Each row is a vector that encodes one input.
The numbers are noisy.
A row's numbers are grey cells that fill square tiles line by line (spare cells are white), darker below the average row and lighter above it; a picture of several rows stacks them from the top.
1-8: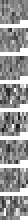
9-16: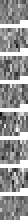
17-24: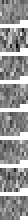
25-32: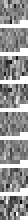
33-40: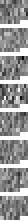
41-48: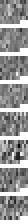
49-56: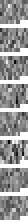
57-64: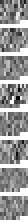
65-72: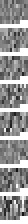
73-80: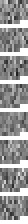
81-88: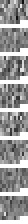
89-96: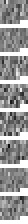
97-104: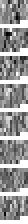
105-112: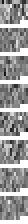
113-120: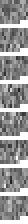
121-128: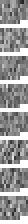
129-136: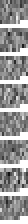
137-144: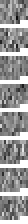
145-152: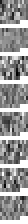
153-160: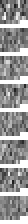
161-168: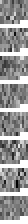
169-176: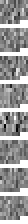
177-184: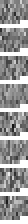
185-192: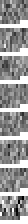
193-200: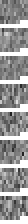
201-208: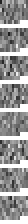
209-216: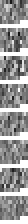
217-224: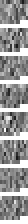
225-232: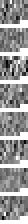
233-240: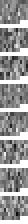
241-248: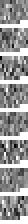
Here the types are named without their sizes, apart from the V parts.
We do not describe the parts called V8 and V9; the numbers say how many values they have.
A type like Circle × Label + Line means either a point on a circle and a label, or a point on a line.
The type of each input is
Circle + (Label × V8 + Unit) × V9.
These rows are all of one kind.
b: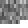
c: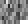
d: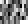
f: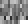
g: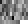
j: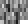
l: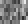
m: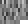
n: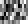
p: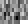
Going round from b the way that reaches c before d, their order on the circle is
b, j, c, m, d, p, f, l, g, n.
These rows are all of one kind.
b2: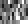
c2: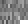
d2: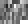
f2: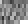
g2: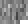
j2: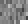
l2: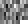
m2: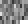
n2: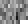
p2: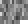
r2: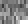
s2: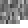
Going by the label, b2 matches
c2, f2, r2 and s2.
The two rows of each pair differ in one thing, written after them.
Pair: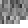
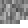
the value of V9
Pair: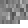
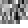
the value of V8
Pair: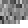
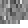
the label
